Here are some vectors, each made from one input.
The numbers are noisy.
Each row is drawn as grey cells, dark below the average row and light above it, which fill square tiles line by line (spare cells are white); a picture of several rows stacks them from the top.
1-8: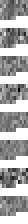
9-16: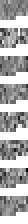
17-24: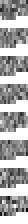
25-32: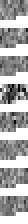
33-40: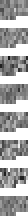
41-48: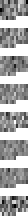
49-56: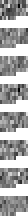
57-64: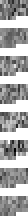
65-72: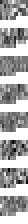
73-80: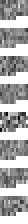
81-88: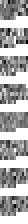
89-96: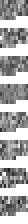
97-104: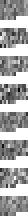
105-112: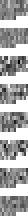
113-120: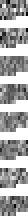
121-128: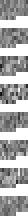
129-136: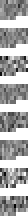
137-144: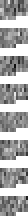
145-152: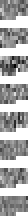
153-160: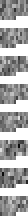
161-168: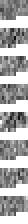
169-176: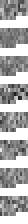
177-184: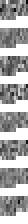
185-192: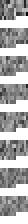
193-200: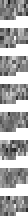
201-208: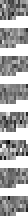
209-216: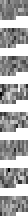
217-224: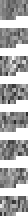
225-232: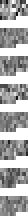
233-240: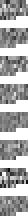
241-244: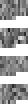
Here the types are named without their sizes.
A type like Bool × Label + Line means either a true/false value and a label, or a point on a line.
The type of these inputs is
List(Line).
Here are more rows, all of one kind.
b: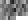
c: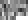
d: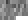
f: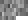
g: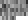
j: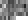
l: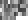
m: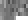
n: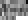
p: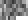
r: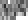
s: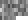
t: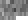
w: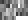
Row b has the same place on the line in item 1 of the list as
j, t and w.
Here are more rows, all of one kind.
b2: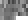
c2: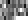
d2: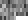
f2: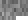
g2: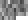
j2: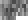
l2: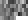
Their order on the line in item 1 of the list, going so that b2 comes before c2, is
g2, f2, d2, l2, b2, j2, c2.
